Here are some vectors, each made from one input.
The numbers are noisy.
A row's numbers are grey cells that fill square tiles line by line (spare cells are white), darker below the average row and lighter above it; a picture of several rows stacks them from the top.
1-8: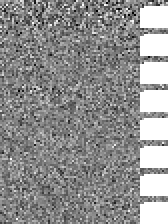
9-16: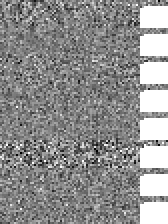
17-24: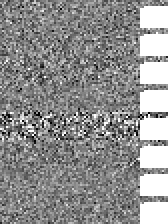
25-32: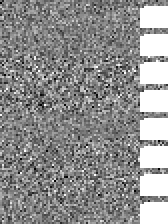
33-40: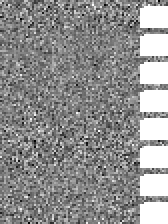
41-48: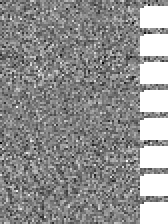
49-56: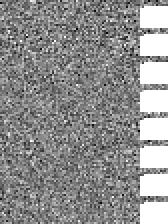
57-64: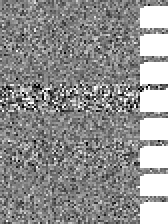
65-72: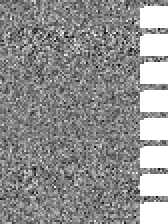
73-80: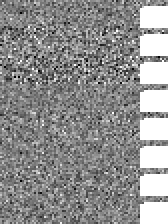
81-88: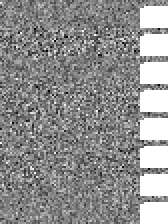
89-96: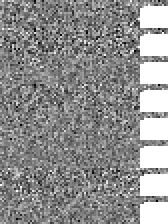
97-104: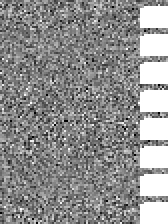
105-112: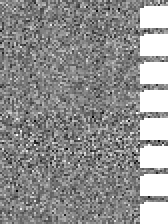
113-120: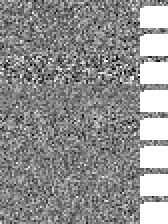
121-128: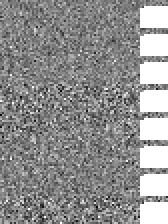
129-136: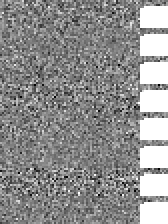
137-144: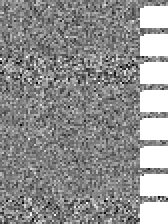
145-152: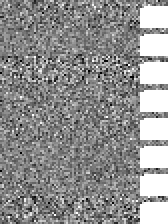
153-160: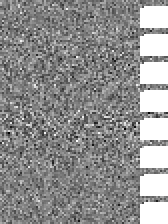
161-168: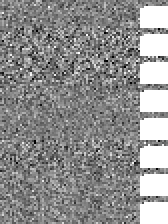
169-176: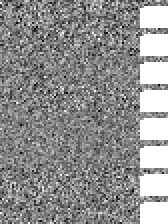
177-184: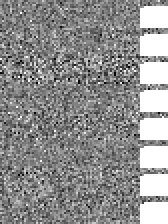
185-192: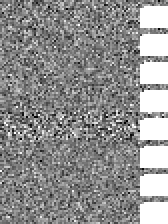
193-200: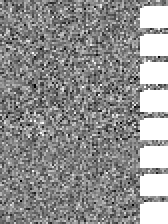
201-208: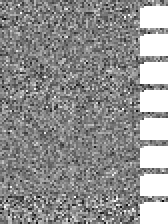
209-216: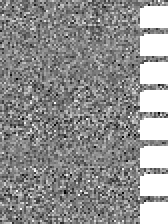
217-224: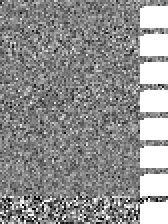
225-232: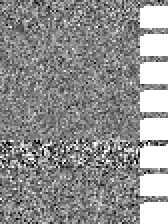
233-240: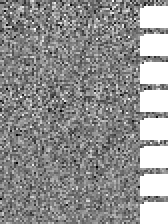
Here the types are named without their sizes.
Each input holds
a list of items, each a point on a line and a true/false value.
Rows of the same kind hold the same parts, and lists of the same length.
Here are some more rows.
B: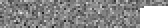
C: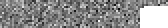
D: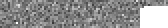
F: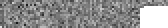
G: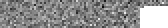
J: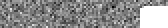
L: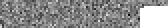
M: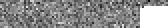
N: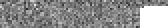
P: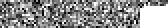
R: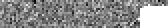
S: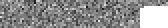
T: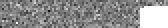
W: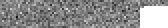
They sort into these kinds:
B, F, G, J
C, D, L, M, N, S, T, W
P
R

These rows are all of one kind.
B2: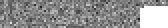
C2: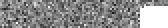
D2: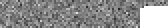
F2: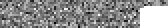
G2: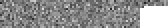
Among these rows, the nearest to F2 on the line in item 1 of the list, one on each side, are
C2 and D2.
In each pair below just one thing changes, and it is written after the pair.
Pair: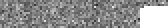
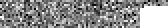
the place on the line in item 1 of the list
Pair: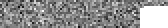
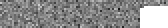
the true/false value in item 1 of the list
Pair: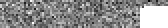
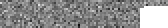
the place on the line in item 1 of the list
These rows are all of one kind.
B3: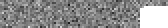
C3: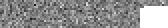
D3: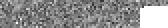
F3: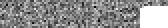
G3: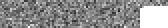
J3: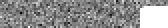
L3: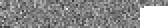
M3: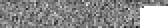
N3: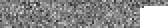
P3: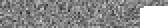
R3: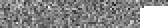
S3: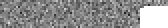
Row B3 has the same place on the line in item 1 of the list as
F3, G3, J3 and P3.
